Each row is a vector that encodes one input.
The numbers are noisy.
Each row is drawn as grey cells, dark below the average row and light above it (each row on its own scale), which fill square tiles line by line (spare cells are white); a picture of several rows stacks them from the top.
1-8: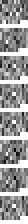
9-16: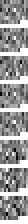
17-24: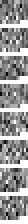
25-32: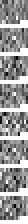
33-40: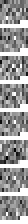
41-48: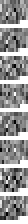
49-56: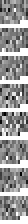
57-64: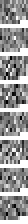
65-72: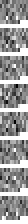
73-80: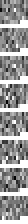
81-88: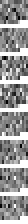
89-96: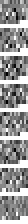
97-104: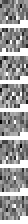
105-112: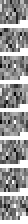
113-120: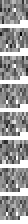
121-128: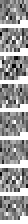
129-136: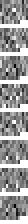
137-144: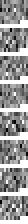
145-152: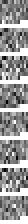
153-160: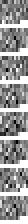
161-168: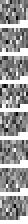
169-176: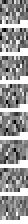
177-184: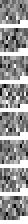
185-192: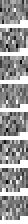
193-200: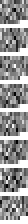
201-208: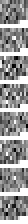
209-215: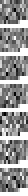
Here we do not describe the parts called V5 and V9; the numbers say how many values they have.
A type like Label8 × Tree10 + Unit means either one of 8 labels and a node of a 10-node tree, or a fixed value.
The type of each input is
(Bool × Bool × Bool + Line6) × Line4 + V5 × V9.
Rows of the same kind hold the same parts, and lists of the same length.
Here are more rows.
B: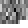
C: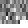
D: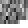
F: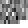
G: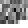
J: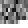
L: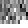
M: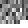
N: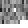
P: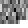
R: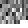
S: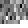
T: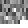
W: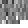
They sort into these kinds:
B, D, F, G, J, P
C, L, S, W
M, N, R, T

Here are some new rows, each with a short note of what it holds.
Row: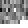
a point on a 4-point line and three true/false values
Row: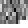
a value of V5 and a value of V9
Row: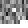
a point on a 4-point line and three true/false values
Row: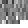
a point on a 4-point line and a point on a 6-point line
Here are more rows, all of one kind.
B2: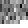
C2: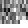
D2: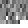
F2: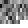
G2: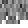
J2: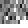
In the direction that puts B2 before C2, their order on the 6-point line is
F2, B2, J2, G2, D2, C2.
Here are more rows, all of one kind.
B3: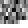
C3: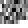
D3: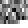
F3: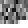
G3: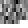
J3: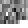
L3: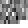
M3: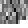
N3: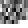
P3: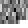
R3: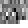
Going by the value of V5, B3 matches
C3, F3, G3 and N3.
